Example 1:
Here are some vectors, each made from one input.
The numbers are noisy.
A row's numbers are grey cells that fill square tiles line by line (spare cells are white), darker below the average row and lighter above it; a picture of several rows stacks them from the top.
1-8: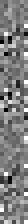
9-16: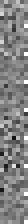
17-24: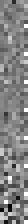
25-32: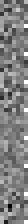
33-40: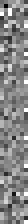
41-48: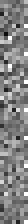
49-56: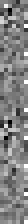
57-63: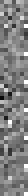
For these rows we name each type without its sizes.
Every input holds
a node of each of two trees.
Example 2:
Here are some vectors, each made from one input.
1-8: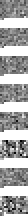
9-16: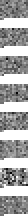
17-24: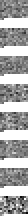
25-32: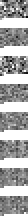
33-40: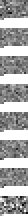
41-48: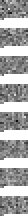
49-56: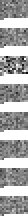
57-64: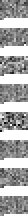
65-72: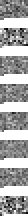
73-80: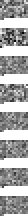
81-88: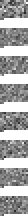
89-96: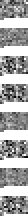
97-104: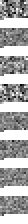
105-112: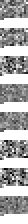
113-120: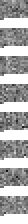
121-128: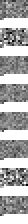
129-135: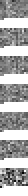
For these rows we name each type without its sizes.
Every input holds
either a fixed value, or a node of a tree, or five true/false values.
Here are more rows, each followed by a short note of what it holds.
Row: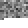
five true/false values
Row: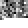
a node of a tree
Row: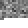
five true/false values
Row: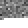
five true/false values
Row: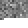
five true/false values
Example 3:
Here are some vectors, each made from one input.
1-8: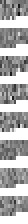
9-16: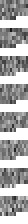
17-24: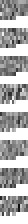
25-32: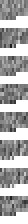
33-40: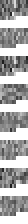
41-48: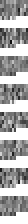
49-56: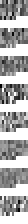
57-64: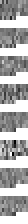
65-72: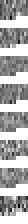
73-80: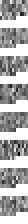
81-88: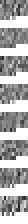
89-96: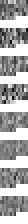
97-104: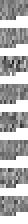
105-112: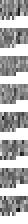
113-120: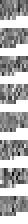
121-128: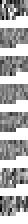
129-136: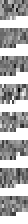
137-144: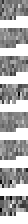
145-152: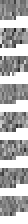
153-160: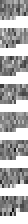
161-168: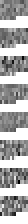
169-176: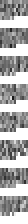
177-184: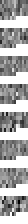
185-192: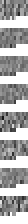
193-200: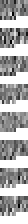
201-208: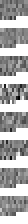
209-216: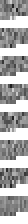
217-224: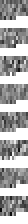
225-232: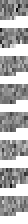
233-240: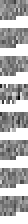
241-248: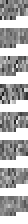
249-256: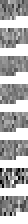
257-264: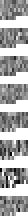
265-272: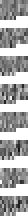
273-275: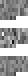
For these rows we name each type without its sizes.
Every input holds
either a fixed value, or a label and a true/false value.
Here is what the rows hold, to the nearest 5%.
A few of them hold a fixed value. The rest hold a label and a true/false value.
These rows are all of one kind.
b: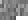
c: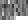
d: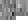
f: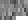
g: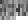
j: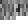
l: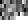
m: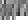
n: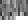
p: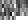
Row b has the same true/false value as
d and f.
